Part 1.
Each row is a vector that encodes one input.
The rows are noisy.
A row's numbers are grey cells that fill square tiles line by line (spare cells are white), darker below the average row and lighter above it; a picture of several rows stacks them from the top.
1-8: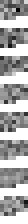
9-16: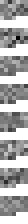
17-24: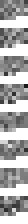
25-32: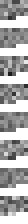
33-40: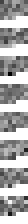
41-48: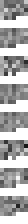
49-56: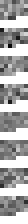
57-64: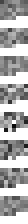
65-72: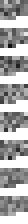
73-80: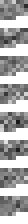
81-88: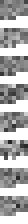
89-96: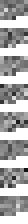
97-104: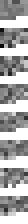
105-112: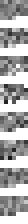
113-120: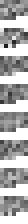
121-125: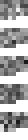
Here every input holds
either a point on a 10-point line, or a list of up to two points on a 7-point line.
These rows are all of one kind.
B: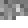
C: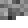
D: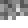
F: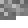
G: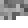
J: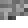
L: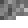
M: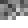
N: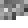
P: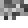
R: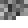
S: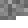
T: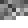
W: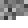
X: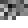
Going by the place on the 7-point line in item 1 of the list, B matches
G, J, N and T.
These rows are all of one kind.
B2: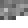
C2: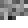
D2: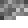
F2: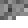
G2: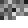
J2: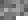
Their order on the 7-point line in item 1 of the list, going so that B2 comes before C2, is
J2, B2, C2, G2, F2, D2.
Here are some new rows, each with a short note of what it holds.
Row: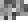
a list of one item
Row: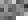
the empty list
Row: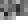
a point on a 10-point line
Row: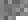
a list of one item
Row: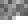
a point on a 10-point line
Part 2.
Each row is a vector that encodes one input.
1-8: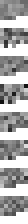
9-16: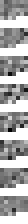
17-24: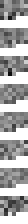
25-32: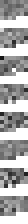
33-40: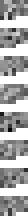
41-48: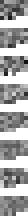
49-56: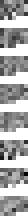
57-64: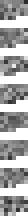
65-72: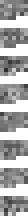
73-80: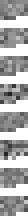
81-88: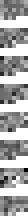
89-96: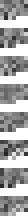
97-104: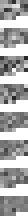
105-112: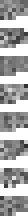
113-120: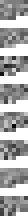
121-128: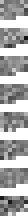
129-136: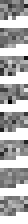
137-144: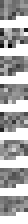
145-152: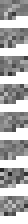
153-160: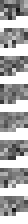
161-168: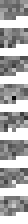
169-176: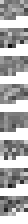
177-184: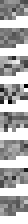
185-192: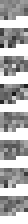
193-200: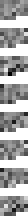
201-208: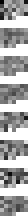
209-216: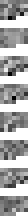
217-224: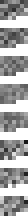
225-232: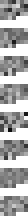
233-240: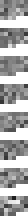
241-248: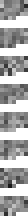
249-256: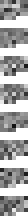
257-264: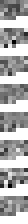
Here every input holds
a list of up to three points on a 5-point line.
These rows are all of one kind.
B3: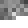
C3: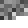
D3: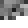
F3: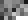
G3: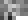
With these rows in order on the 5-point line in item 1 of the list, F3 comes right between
B3 and D3.
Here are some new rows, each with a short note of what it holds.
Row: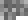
a list of one item
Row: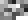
the empty list
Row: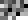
the empty list
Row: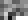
a list of three items
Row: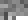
a list of two items
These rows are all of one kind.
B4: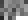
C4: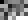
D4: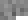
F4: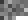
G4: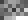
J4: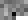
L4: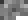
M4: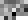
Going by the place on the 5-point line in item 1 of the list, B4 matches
C4 and D4.
